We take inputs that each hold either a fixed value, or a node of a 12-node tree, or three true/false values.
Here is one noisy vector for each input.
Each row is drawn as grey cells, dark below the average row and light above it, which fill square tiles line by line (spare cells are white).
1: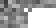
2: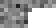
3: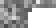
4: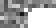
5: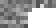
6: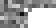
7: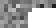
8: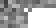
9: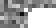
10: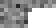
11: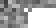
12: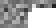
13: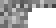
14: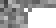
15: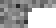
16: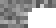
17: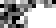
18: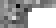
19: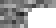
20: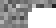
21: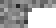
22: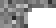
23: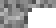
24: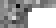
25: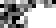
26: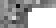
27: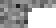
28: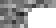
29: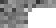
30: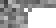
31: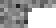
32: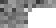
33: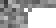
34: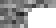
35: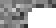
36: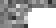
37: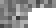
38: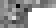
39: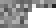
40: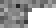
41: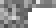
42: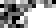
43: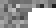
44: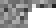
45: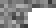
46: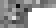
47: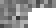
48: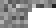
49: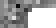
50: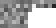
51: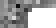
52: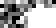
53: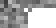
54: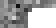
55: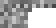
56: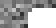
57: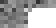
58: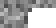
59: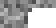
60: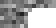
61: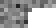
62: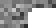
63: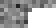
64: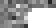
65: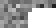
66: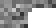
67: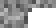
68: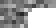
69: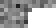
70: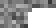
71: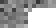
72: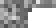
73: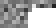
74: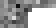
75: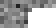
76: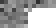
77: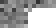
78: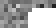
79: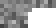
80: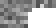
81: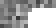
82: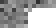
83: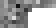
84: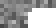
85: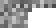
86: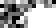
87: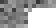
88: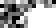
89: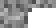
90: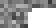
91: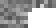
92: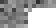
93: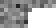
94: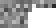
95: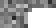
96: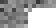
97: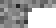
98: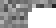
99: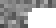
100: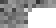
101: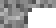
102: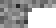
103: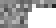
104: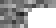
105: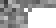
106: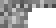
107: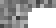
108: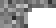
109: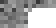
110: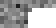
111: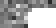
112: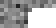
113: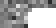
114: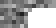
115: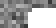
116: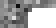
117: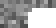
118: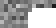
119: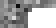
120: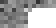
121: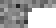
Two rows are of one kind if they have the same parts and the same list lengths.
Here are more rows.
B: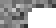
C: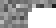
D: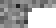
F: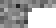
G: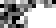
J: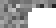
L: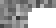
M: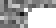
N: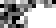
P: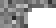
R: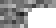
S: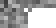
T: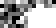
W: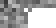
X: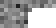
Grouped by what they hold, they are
B, C, J, L, P
D, F, M, R, S, W, X
G, N, T

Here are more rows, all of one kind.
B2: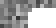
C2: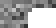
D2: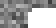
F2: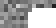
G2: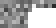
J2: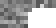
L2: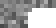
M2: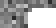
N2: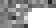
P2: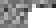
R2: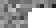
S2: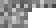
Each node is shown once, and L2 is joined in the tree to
D2 and J2.
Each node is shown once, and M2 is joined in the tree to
D2 and N2.
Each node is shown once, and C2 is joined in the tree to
D2 and R2.
